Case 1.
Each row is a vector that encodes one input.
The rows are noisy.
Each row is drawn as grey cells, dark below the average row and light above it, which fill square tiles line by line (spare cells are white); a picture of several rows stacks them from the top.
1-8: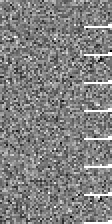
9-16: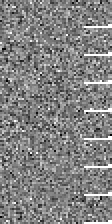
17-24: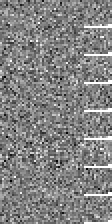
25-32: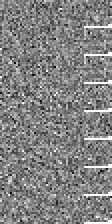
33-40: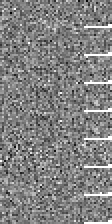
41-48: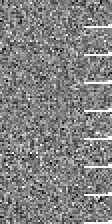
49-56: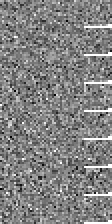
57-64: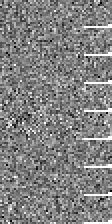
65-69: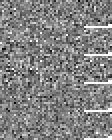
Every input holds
either a point on a 10-point line, or a node of a 9-node tree.
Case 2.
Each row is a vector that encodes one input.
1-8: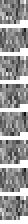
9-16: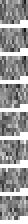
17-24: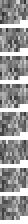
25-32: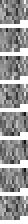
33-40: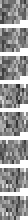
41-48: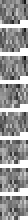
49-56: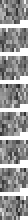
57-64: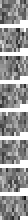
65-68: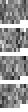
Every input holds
either a point on a 6-point line, or a point on an 8-point line.
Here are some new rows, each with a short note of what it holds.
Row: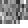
a point on a 6-point line
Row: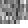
a point on a 6-point line
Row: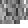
a point on a 6-point line
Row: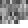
a point on a 6-point line
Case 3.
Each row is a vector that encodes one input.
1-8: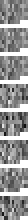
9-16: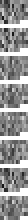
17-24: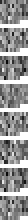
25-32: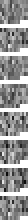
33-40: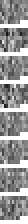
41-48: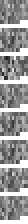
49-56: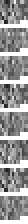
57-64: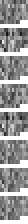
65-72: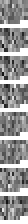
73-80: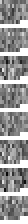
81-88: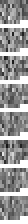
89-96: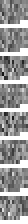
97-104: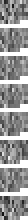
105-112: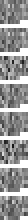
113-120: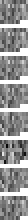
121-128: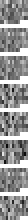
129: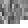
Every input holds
either a point on an 8-point line, or a point on a 9-point line.
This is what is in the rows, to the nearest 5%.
About 40% of them hold a point on an 8-point line. The rest hold a point on a 9-point line.
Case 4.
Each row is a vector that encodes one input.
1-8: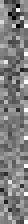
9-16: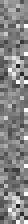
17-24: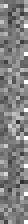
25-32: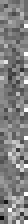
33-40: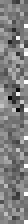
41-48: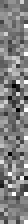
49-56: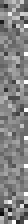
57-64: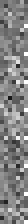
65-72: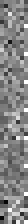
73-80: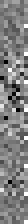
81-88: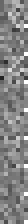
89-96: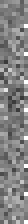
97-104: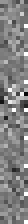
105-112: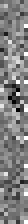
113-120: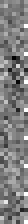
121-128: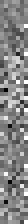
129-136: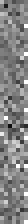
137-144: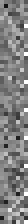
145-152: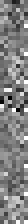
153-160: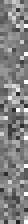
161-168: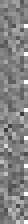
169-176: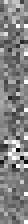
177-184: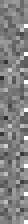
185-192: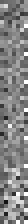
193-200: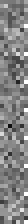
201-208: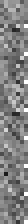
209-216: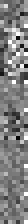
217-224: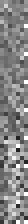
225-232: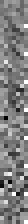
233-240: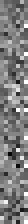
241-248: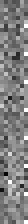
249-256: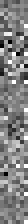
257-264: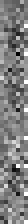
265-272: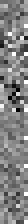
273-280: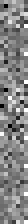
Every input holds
a list of up to two points on a 5-point line.
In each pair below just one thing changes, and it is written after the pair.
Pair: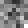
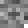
the place on the 5-point line in item 2 of the list
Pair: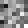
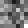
the place on the 5-point line in item 1 of the list
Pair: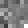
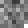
the place on the 5-point line in item 1 of the list
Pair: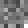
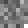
the place on the 5-point line in item 2 of the list
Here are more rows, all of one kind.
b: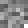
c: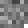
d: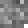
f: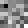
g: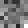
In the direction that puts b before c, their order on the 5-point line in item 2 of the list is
g, f, b, c, d.
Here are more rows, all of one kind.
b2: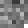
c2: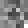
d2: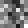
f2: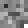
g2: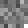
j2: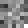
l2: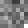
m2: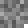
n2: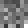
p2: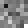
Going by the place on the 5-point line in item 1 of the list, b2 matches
d2 and l2.
